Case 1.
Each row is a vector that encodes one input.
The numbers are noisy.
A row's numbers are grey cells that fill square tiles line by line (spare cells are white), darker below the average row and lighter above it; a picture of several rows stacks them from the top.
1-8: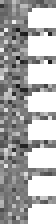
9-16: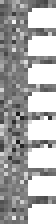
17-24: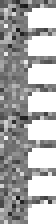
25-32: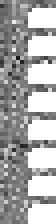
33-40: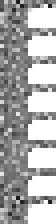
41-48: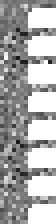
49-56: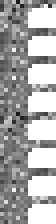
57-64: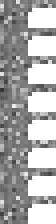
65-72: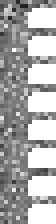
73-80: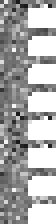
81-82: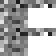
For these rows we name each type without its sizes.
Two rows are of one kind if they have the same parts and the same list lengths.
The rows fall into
2 kinds.
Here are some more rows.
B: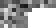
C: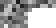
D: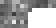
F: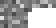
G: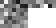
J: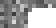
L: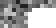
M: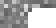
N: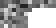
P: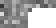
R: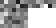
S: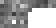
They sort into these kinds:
B, C, G, L, N, R
D, F, J, M, P, S

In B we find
a point on a line.
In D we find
a point on a circle.
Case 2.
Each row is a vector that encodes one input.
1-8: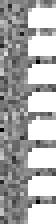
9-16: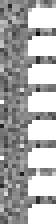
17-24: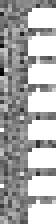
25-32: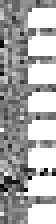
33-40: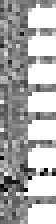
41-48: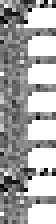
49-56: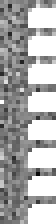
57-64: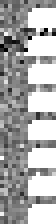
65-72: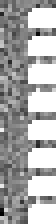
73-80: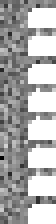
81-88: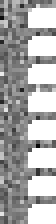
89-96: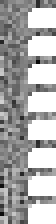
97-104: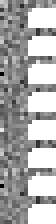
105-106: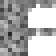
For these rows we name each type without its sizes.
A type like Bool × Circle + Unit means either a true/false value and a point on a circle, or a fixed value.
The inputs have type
Bool × Tree + Unit.
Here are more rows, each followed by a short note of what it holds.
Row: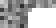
a node of a tree and a true/false value
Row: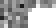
a node of a tree and a true/false value
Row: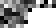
a fixed value
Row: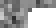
a node of a tree and a true/false value
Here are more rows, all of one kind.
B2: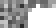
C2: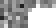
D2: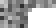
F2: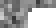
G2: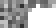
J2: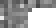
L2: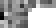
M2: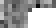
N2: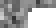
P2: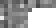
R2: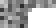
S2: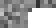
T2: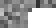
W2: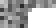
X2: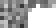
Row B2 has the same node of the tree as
F2, G2, N2 and X2.
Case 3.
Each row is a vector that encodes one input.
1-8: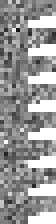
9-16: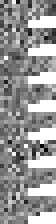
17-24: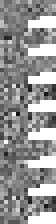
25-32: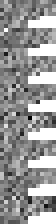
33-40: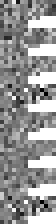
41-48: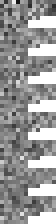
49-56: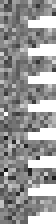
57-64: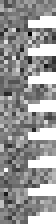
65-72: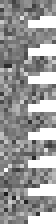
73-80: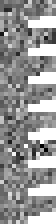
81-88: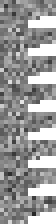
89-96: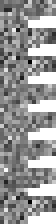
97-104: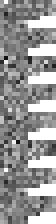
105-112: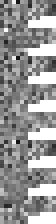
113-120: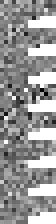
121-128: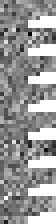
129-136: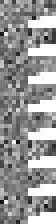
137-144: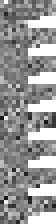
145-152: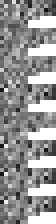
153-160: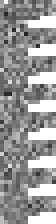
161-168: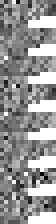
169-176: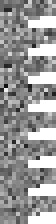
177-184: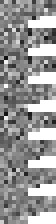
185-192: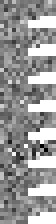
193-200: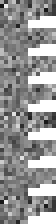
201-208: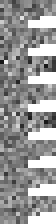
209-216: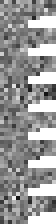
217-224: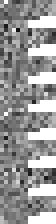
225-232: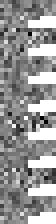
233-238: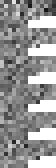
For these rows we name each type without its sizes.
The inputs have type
Circle + Tree + Unit.
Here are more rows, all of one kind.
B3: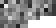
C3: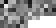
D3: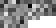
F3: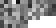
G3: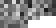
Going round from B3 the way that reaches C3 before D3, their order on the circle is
B3, C3, D3, F3, G3.
